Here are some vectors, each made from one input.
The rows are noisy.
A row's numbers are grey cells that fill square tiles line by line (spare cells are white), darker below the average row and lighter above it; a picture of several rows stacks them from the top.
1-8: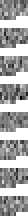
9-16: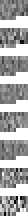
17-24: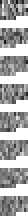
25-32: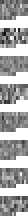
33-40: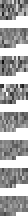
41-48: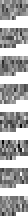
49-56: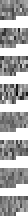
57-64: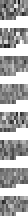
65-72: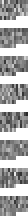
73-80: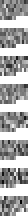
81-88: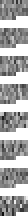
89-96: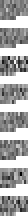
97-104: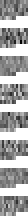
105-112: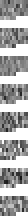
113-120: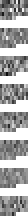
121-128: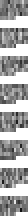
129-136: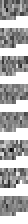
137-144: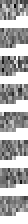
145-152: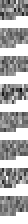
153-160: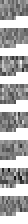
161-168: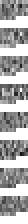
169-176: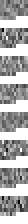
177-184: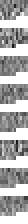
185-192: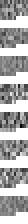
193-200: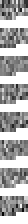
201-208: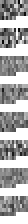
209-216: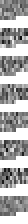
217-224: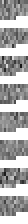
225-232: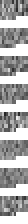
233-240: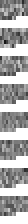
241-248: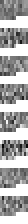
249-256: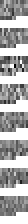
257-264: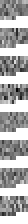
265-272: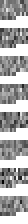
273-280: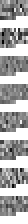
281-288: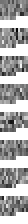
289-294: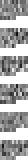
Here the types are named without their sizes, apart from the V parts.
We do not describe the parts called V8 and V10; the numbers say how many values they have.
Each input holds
either a value of V8 and a value of V10, or a list of points on a line.
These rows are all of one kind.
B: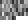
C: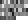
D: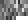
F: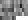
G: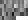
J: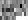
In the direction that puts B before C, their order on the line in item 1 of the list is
B, F, G, C, J, D.
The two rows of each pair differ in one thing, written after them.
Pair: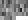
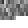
the value of V10
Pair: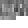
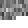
the value of V8
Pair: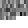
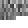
the value of V10
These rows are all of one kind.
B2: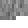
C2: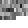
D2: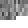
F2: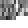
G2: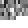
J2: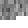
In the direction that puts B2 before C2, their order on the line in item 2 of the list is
F2, J2, G2, B2, D2, C2.
